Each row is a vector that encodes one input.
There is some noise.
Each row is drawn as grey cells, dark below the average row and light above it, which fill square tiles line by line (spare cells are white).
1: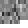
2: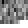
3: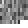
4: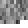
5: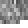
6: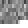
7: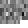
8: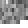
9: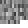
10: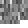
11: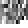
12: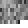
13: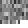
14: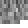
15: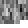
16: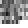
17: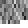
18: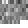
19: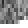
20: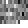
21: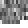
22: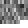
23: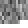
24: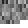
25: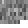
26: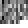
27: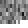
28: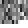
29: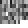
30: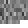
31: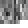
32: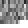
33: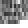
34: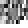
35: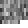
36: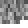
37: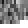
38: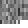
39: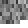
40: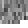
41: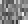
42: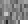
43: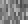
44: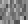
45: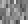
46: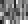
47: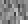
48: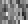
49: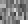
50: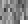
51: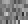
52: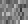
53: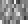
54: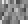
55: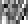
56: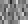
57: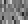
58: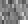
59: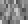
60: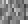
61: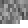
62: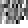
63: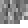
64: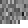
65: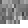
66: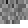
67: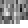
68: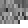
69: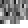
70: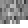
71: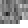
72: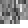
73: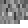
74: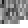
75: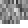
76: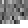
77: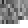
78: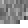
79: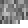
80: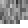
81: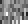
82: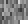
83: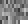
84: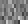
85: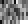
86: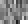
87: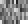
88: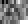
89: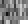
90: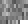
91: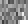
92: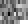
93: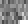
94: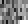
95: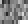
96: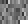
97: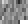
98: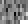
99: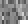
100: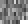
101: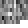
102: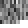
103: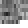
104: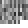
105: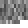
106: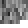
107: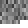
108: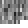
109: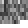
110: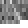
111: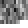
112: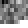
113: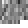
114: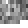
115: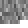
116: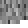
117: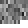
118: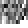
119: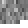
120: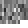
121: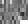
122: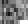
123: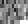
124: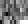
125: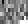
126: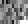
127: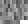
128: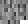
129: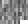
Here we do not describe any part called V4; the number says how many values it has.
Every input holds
a list of up to two items, each one of 5 labels and a value of V4.
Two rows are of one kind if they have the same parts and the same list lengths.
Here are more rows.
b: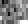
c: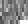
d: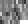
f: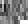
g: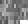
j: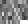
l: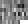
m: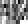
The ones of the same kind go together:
b, c, d
f, g, j, l
m

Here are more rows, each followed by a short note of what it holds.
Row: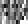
the empty list
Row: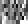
the empty list
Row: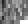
a list of one item
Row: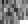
a list of one item
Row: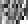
the empty list
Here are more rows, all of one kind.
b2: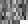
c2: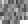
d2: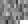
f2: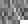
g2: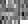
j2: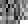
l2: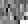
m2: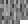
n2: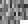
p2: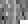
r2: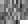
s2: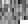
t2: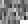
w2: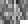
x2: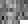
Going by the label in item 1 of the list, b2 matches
g2, p2, w2 and x2.
